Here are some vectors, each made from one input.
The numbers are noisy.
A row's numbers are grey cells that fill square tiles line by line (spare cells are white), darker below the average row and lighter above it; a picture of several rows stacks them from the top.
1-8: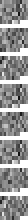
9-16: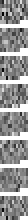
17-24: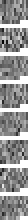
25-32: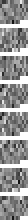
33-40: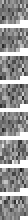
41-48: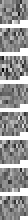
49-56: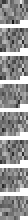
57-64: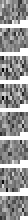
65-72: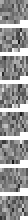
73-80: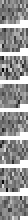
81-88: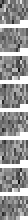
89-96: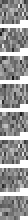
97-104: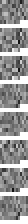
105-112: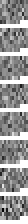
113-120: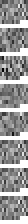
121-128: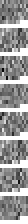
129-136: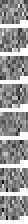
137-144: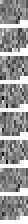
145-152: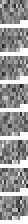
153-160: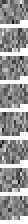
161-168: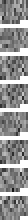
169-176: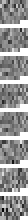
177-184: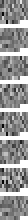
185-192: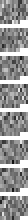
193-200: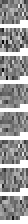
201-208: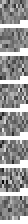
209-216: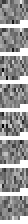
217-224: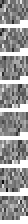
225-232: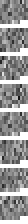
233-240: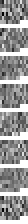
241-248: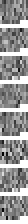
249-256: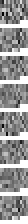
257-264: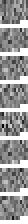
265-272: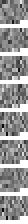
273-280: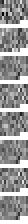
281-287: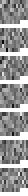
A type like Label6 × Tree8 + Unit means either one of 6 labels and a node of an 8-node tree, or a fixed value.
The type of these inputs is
Line15.
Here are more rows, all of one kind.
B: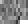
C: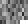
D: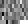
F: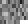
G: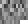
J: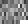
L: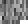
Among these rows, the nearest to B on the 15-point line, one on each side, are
C and L.
